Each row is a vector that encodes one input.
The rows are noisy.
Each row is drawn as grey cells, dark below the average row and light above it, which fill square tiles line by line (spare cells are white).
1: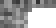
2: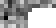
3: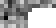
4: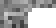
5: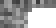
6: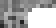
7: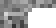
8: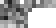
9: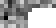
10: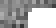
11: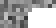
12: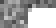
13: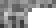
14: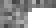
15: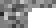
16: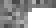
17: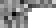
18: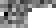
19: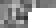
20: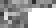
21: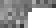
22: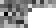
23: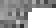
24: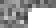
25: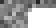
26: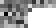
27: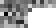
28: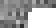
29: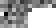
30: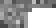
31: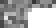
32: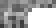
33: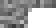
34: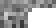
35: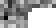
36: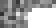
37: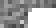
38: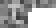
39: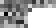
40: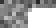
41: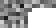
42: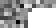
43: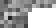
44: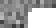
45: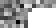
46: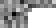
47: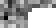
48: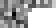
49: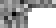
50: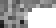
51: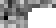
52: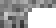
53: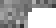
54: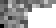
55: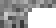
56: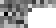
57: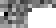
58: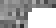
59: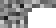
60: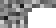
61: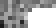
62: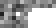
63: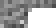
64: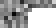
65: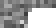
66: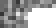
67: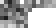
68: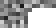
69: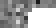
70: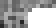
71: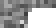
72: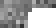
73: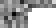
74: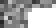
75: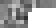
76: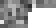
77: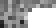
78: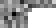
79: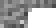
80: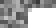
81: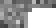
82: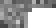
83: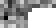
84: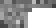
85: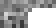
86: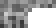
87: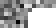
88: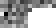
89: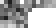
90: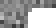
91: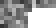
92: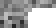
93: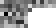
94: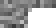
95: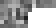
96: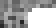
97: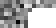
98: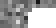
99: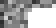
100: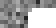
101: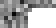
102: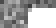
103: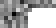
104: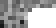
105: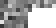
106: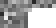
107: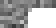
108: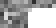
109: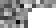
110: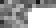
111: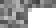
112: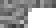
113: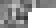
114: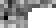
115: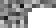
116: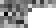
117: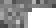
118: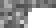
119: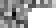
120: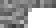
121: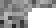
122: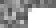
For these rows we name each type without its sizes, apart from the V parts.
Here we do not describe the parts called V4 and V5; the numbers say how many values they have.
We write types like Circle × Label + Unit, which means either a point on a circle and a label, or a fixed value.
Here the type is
Bool × (Line × V5 + V4).
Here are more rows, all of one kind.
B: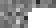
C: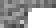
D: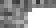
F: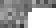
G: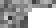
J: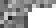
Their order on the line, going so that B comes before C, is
D, B, F, J, C, G.
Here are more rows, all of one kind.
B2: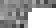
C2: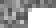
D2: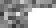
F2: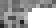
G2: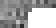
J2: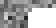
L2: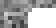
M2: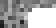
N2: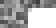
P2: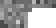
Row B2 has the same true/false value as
C2, G2, N2 and P2.
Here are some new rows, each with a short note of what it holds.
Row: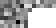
a true/false value and a value of V4
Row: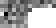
a true/false value and a value of V4
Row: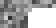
a point on a line, a true/false value and a value of V5
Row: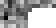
a true/false value and a value of V4
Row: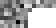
a true/false value and a value of V4
